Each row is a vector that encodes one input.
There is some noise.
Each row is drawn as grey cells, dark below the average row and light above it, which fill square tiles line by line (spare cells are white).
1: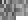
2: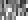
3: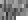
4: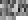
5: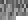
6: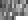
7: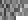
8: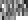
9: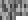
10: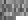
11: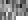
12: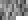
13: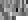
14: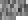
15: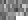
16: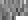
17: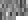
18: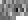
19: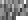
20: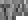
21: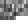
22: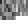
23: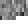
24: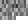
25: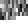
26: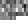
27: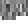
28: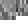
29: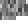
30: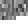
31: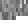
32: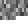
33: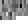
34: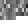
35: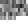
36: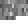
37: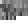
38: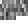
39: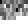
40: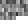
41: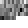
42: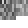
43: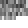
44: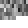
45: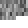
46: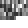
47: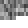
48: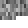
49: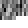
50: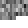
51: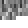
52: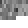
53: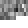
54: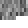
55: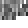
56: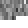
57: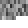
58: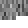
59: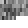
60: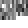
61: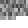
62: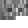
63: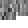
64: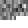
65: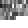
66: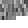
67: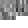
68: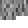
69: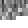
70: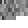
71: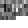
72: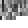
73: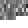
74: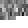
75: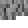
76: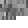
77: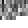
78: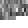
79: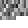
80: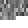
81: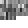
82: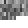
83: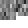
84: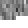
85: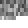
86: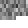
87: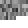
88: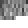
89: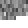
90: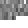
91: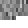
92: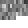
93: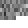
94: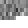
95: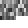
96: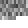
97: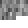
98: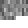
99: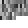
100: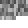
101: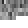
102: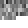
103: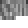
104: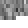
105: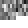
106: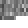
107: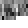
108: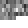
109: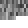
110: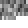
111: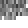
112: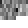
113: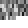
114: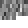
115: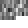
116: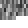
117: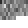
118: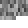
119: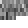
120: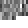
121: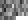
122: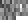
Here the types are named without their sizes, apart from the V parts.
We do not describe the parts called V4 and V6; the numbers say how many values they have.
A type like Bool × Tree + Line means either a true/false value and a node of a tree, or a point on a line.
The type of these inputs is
Bool × Label × V4 + V6.
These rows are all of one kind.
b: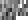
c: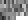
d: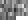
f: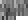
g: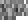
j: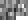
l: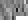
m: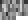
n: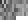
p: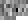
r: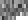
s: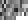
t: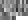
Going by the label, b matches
g, l and t.
